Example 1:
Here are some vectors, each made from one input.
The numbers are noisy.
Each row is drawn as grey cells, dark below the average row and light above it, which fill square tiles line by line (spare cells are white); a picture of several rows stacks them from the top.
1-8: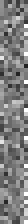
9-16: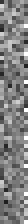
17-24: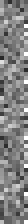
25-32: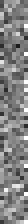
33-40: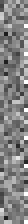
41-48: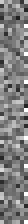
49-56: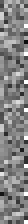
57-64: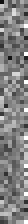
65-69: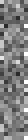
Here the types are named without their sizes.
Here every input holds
a label.
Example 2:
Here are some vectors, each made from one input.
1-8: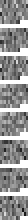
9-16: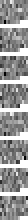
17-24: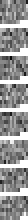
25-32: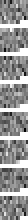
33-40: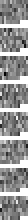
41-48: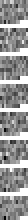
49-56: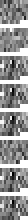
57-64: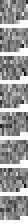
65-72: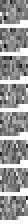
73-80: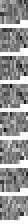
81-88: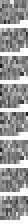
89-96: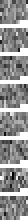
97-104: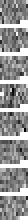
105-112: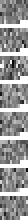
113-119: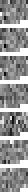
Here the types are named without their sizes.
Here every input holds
either a point on a circle, or a fixed value.
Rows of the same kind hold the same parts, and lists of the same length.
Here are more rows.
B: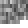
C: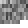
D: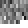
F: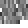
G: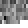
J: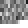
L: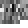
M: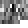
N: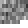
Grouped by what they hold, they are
B, C, D, F, G, J, N
L, M

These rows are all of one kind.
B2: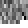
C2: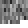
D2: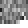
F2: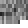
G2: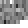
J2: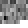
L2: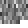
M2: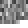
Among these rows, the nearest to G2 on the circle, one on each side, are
D2 and F2.
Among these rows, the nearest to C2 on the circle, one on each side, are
B2 and J2.
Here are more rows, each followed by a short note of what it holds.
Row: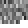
a point on a circle
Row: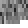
a point on a circle
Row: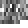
a fixed value
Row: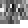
a fixed value
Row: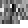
a fixed value
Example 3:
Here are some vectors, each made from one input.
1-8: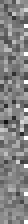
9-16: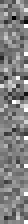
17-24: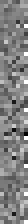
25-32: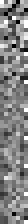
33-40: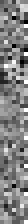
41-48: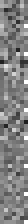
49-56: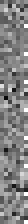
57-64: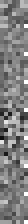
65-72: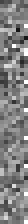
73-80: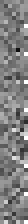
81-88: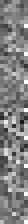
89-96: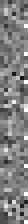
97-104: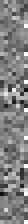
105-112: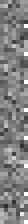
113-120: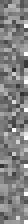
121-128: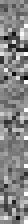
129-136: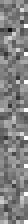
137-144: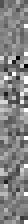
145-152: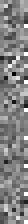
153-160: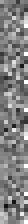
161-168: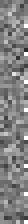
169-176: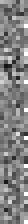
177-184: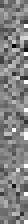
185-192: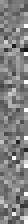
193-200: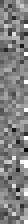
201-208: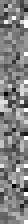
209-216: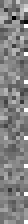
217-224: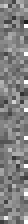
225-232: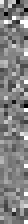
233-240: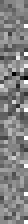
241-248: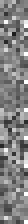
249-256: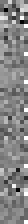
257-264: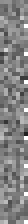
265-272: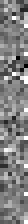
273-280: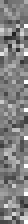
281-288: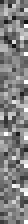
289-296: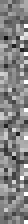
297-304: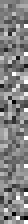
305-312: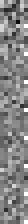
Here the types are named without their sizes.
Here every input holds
a point on a line.
